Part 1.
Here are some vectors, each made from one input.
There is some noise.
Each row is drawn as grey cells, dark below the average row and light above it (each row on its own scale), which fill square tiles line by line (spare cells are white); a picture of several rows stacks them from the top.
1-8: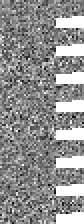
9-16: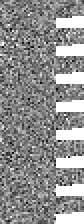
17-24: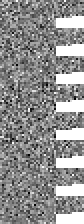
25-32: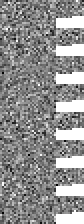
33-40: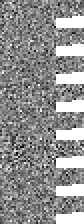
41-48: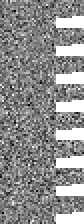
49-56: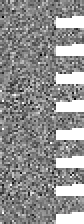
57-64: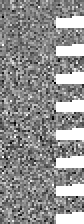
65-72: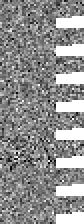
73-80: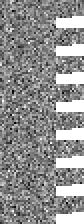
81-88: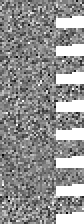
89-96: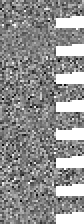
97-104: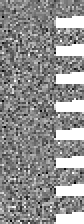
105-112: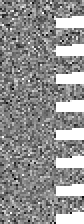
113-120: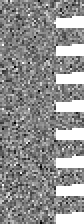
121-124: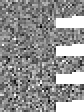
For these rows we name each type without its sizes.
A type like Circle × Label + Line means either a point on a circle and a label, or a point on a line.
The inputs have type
(Bool × Bool × Bool + Unit) × Line.
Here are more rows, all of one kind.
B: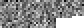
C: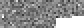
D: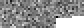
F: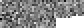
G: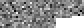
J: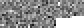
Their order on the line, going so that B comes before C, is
G, F, J, B, C, D.
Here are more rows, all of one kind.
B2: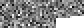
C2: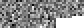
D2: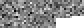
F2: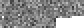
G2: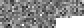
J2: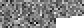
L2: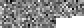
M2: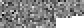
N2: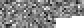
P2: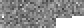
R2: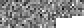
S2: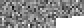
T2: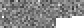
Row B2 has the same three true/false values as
F2, J2, L2 and T2.
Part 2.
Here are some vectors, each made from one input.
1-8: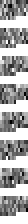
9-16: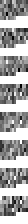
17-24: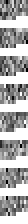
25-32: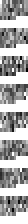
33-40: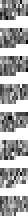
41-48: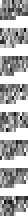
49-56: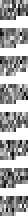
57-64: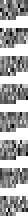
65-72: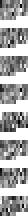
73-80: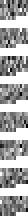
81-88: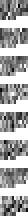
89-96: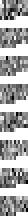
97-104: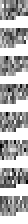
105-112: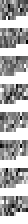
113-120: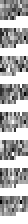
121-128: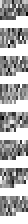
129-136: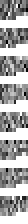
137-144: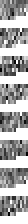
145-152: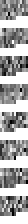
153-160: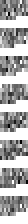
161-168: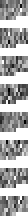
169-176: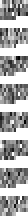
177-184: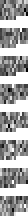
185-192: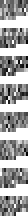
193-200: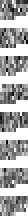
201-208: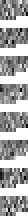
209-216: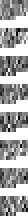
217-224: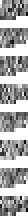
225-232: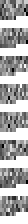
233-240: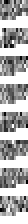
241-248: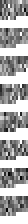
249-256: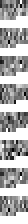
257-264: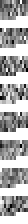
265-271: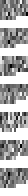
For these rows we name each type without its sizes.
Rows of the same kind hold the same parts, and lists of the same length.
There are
3 kinds of row.
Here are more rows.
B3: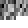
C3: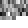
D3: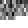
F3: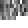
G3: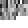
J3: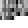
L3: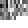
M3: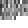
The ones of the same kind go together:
B3, F3, G3, L3, M3
C3
D3, J3

